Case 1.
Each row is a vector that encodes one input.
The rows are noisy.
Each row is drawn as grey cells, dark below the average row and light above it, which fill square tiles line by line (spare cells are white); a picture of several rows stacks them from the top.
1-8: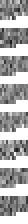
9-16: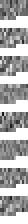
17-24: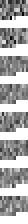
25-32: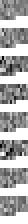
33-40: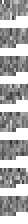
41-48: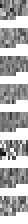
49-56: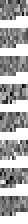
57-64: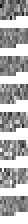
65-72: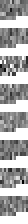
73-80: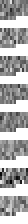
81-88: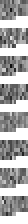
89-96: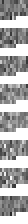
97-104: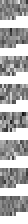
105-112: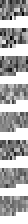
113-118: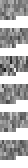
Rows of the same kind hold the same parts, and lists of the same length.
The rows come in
2 kinds.
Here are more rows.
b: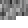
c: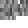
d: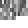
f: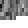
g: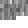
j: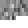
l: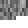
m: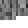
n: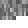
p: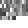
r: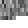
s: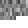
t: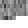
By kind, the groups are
b, f, l, m, n, p, s
c, d, g, j, r, t

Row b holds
a point on a 7-point line and a point on an 11-point line.
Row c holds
a point on an 11-point line and three true/false values.
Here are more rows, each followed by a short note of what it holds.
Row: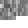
a point on an 11-point line and three true/false values
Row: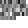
a point on a 7-point line and a point on an 11-point line
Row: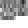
a point on an 11-point line and three true/false values
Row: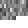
a point on a 7-point line and a point on an 11-point line
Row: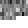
a point on a 7-point line and a point on an 11-point line
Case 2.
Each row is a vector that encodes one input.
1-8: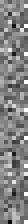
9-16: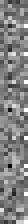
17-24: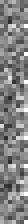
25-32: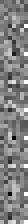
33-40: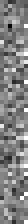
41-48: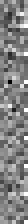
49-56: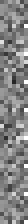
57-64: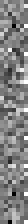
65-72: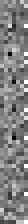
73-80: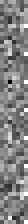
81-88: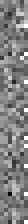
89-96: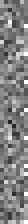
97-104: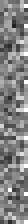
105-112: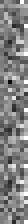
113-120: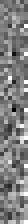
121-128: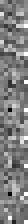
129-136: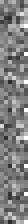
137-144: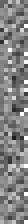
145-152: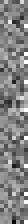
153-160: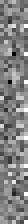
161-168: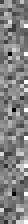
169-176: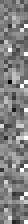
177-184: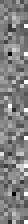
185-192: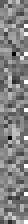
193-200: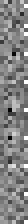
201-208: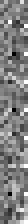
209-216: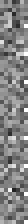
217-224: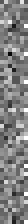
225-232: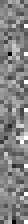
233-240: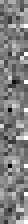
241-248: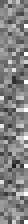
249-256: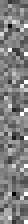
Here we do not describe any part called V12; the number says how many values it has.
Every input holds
either a point on a 17-point circle, or a node of an 11-node tree and a value of V12.
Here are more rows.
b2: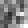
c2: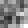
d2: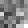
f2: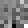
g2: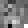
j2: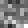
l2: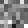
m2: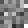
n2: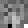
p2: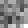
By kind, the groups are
b2, c2, d2, g2, j2, n2, p2
f2, l2, m2

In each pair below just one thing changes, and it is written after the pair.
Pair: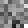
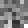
the node of the tree
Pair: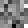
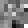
the node of the tree
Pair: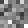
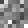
the value of V12
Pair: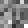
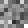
the node of the tree
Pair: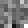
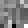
the value of V12
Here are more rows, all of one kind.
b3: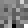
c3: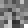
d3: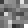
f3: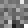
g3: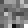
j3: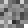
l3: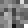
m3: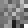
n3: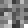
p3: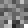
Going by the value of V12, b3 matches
c3, f3, m3 and p3.
